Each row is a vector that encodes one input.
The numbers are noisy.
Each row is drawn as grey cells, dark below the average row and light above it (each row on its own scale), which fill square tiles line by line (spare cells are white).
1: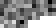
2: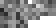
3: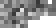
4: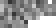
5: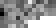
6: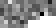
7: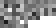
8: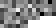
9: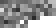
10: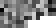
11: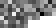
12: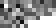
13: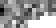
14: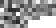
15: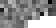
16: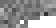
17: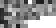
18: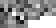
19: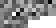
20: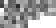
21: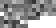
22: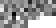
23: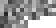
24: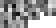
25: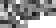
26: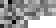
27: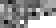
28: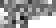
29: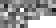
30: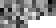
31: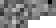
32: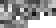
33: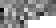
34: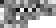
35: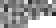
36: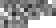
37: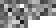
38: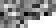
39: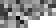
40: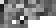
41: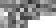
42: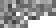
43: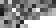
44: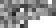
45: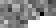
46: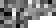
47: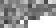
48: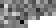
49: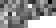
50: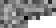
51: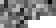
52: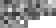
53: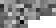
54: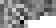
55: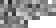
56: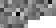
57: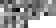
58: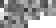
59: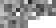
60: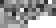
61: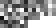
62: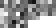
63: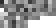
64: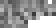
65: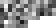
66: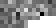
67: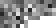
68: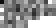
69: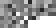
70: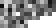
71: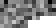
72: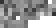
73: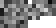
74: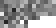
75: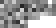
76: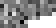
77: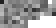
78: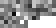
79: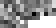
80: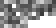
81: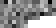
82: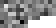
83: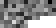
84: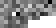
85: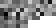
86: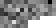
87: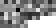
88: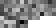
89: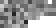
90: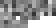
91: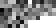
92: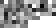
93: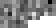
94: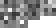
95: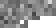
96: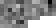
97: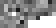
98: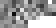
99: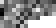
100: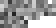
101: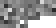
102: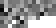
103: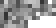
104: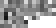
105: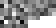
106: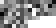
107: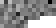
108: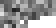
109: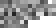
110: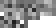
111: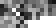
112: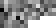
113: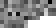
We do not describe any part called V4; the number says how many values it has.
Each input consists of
a node of a 7-node tree, together with either a point on a 6-point line, or a value of V4.
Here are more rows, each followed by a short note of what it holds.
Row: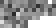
a point on a 6-point line and a node of a 7-node tree
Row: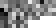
a node of a 7-node tree and a value of V4
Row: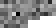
a node of a 7-node tree and a value of V4
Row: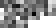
a point on a 6-point line and a node of a 7-node tree
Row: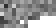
a point on a 6-point line and a node of a 7-node tree
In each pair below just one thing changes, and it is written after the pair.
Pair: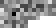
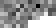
the node of the tree
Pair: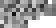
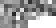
the node of the tree
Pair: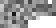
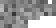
the place on the 6-point line
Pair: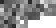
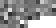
the node of the tree
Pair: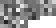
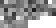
the place on the 6-point line
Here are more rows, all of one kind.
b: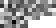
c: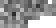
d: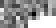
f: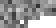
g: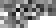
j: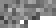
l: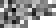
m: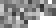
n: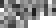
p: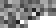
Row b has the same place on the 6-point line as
f and l.
